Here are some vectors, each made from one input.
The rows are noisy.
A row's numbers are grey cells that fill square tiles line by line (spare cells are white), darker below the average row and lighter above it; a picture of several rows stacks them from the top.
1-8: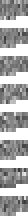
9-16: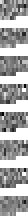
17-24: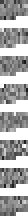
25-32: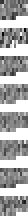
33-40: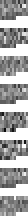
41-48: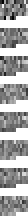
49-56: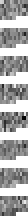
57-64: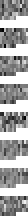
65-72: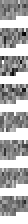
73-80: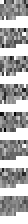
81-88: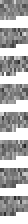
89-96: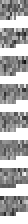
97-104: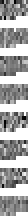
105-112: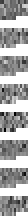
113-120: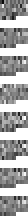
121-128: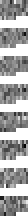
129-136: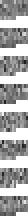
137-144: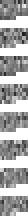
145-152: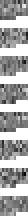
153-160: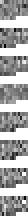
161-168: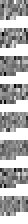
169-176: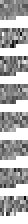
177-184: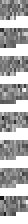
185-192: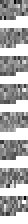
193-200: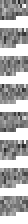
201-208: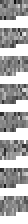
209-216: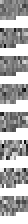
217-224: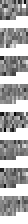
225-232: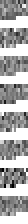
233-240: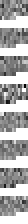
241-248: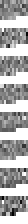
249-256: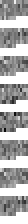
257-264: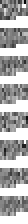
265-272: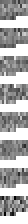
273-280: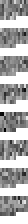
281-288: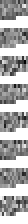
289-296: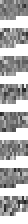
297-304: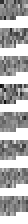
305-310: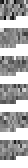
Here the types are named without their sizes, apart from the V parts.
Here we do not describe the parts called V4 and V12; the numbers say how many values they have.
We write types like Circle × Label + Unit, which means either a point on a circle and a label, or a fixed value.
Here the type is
Bool × Bool × Bool × Line × V4 + V12.
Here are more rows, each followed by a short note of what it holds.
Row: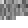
a point on a line, three true/false values and a value of V4
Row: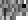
a point on a line, three true/false values and a value of V4
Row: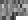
a value of V12
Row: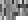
a point on a line, three true/false values and a value of V4
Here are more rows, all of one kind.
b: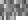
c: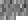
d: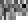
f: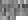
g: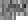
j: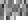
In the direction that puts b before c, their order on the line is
j, b, c, g, d, f.
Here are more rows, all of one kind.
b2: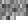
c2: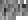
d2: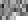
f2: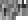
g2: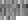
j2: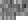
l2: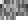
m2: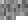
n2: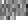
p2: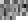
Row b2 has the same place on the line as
c2, f2, g2 and n2.
